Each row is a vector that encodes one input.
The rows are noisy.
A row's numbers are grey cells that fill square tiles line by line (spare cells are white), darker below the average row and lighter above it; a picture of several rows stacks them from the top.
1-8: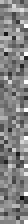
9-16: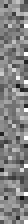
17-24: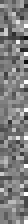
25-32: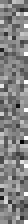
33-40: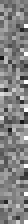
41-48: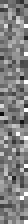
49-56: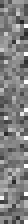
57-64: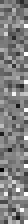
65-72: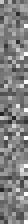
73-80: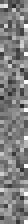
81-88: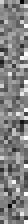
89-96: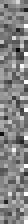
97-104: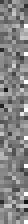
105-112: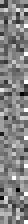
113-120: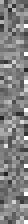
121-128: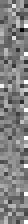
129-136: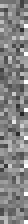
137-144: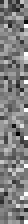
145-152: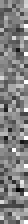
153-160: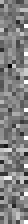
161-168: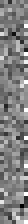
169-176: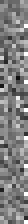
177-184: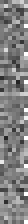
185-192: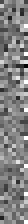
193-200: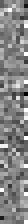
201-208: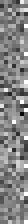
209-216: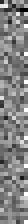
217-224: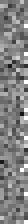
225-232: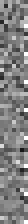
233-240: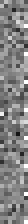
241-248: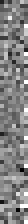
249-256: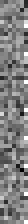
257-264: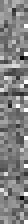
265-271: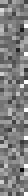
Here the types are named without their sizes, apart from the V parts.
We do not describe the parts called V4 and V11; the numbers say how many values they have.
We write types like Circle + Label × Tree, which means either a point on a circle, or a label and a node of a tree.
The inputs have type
(Bool × Bool × Bool × Bool + Line × V11) × Line × V4.
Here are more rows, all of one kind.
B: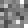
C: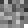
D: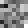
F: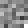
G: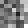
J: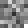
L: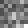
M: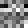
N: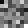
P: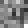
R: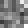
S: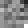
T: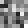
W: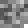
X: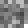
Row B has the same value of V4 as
F, J, T and W.
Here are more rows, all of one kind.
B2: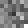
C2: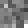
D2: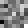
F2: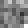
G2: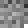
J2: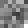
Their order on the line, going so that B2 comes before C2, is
B2, J2, C2, F2, G2, D2.
